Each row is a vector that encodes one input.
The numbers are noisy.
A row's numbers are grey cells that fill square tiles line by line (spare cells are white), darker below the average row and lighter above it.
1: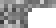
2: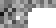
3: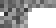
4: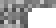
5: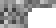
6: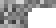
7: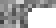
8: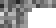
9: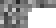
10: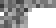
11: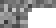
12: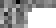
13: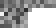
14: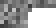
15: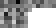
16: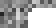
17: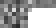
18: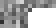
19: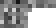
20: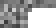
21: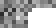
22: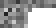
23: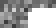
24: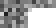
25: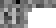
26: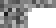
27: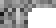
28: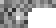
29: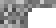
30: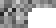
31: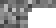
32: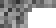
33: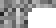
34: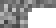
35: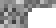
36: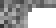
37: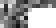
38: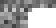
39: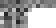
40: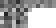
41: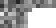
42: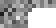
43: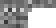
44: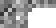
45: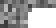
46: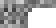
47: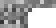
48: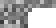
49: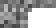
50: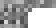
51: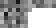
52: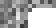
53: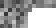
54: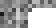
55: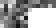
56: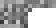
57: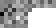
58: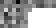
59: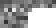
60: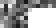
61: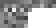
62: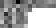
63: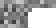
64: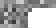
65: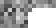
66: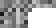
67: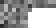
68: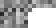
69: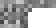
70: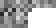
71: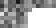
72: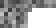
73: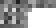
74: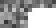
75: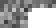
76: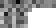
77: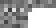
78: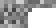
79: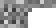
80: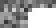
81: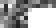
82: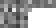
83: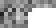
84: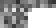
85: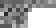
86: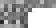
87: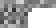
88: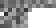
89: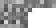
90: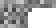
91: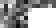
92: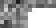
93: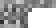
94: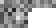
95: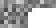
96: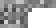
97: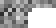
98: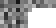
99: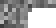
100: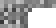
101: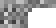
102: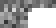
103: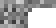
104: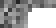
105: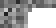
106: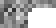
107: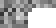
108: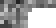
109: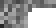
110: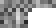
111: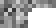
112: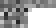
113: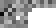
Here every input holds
either a point on a 6-point line and a point on an 8-point line, or a list of up to two points on a 4-point line.
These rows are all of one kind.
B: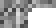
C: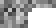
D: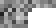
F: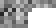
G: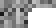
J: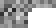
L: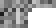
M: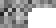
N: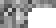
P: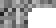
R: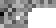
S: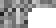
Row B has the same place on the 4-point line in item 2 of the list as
C and N.
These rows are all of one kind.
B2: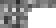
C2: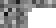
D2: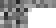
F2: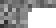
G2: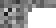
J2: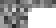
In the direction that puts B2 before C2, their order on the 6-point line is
J2, B2, F2, G2, C2, D2.
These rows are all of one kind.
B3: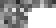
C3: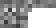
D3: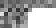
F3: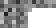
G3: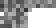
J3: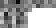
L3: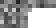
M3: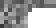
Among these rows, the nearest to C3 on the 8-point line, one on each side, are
D3 and F3.
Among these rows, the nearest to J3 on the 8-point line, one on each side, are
B3 and L3.
